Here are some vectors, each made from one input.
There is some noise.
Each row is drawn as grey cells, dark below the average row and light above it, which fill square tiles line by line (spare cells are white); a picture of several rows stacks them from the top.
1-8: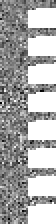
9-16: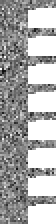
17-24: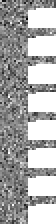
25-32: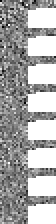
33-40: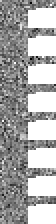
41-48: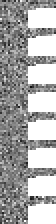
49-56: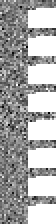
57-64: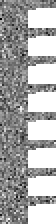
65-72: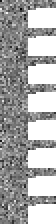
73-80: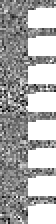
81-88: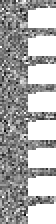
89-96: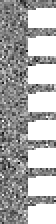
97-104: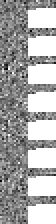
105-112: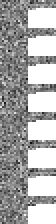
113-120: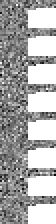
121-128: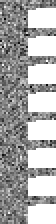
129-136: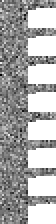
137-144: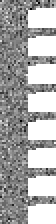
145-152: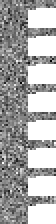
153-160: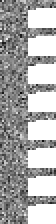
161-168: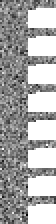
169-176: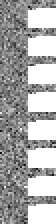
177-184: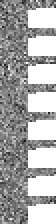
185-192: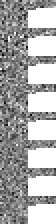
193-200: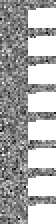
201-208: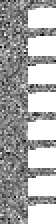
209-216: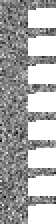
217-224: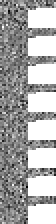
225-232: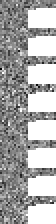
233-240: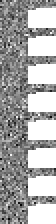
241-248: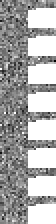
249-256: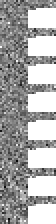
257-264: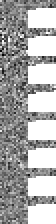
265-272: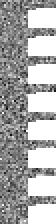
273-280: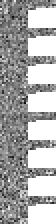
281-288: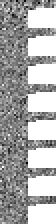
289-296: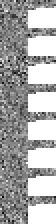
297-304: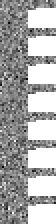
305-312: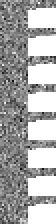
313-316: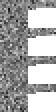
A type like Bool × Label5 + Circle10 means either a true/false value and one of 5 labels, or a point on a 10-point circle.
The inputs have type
((Bool × Bool × Bool + Unit) × Circle10 × Circle10 × Label7 + Line5) × Circle10.
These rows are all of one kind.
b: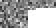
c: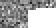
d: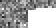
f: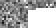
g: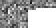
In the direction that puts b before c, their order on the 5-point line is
b, f, c, g, d.
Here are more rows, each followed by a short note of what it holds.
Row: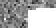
a point on each of three 10-point circles and one of 7 labels
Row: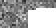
a point on each of three 10-point circles and one of 7 labels
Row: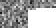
a point on a 10-point circle and a point on a 5-point line
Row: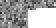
a point on each of three 10-point circles and one of 7 labels
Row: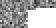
a point on each of three 10-point circles and one of 7 labels
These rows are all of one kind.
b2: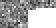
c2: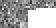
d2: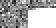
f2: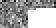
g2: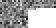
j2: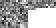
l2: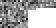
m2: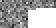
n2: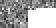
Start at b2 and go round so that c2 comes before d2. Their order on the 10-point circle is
b2, j2, c2, n2, m2, f2, g2, d2, l2.
